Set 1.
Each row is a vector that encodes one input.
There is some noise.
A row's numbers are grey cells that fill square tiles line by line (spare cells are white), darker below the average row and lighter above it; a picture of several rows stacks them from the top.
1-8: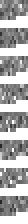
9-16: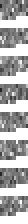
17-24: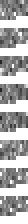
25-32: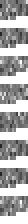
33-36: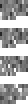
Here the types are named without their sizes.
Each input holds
a point on a circle.
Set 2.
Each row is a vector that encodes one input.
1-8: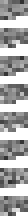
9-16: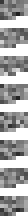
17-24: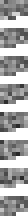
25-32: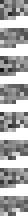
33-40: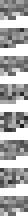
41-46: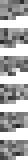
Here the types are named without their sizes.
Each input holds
a point on a circle.
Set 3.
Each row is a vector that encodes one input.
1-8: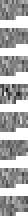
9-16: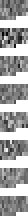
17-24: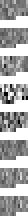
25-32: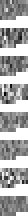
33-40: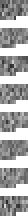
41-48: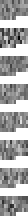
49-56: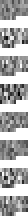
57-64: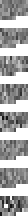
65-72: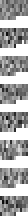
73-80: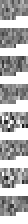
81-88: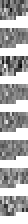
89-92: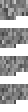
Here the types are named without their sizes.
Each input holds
a label.
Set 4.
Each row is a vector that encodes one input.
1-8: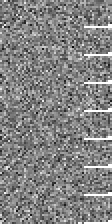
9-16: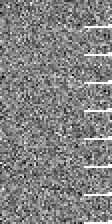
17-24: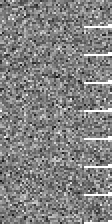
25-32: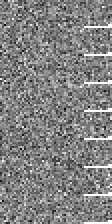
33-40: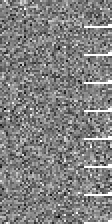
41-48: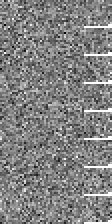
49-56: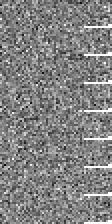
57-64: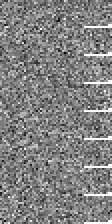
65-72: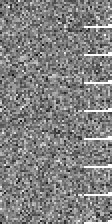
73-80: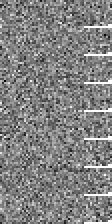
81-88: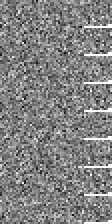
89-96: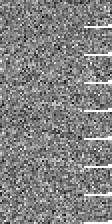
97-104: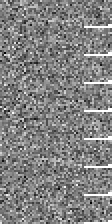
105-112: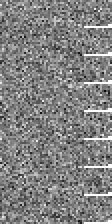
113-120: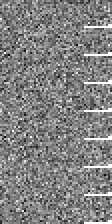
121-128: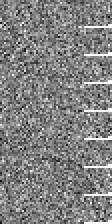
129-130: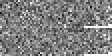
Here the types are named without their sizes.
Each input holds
four true/false values.
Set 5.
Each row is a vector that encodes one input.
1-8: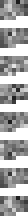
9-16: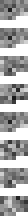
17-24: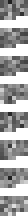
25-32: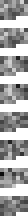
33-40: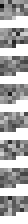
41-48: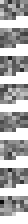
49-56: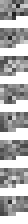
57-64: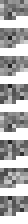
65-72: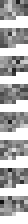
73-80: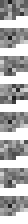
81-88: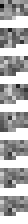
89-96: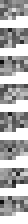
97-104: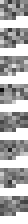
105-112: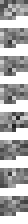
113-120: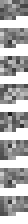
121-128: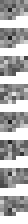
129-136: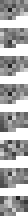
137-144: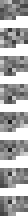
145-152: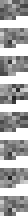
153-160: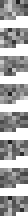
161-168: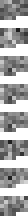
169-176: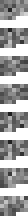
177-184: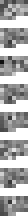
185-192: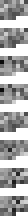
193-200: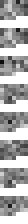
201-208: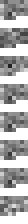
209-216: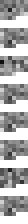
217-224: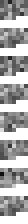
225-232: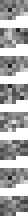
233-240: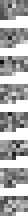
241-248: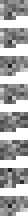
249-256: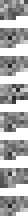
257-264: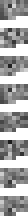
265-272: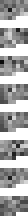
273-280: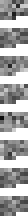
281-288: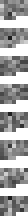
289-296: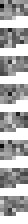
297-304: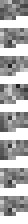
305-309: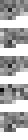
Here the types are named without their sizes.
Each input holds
a label.
